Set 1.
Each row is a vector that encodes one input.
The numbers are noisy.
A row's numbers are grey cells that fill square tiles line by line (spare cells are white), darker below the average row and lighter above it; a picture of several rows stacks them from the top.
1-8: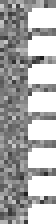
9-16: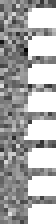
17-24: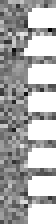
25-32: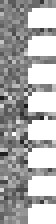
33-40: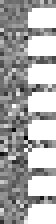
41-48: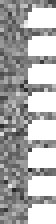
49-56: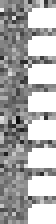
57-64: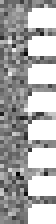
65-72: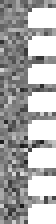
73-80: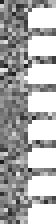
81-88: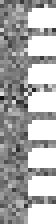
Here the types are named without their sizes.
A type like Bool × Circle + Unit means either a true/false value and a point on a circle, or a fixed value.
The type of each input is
Tree.
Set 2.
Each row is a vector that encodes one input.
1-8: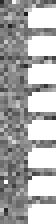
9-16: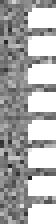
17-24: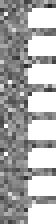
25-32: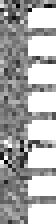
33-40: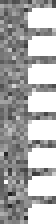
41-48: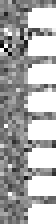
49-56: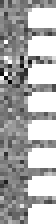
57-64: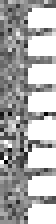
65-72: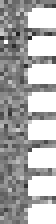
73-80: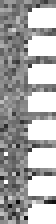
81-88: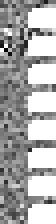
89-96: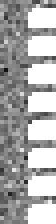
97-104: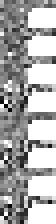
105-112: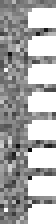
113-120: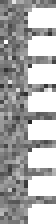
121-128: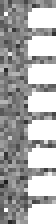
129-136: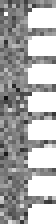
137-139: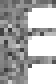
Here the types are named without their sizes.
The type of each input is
Tree + Unit.
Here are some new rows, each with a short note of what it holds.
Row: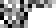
a fixed value
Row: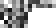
a fixed value
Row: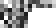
a fixed value
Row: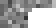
a node of a tree
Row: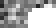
a node of a tree
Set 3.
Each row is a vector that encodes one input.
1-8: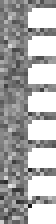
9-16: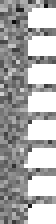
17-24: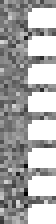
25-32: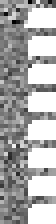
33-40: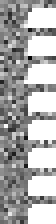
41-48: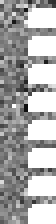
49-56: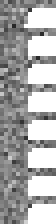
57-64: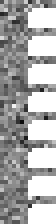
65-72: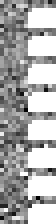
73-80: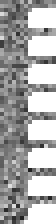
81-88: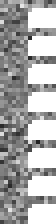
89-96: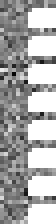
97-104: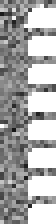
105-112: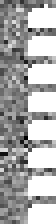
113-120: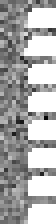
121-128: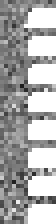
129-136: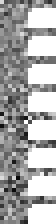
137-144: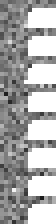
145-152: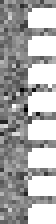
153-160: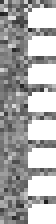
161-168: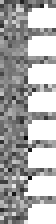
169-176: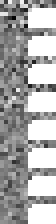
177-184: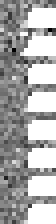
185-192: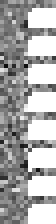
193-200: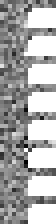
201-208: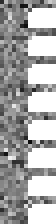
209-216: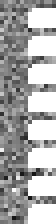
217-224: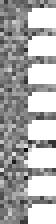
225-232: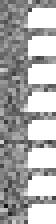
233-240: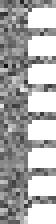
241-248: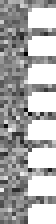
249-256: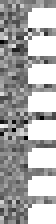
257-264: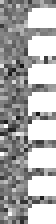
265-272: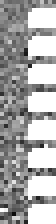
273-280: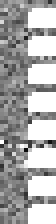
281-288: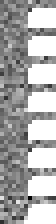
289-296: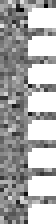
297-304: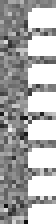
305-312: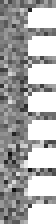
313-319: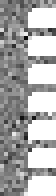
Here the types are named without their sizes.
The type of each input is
Tree.
